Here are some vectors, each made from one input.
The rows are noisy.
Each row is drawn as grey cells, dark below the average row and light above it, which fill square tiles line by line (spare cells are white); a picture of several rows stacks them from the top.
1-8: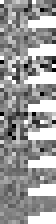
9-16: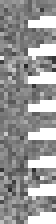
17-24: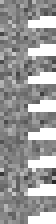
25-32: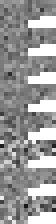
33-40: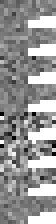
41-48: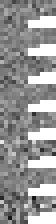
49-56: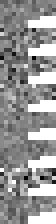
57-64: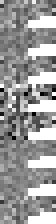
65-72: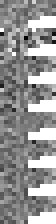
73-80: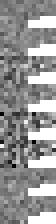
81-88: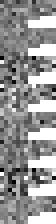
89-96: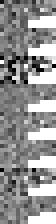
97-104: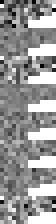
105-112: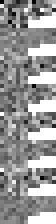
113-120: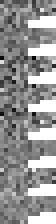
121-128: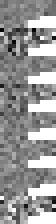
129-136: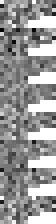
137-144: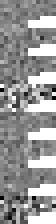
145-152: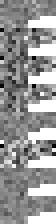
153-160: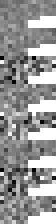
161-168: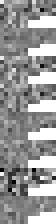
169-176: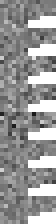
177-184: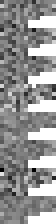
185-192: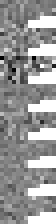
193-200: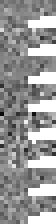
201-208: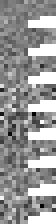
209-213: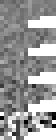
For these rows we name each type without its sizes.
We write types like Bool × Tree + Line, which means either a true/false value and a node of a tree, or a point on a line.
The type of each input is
(Bool × Bool × Bool × Bool + Line) × (Label × Label + Unit).
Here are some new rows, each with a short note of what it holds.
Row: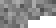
a point on a line
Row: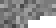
a point on a line
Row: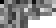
two labels and four true/false values
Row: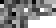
two labels and four true/false values
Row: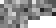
a point on a line
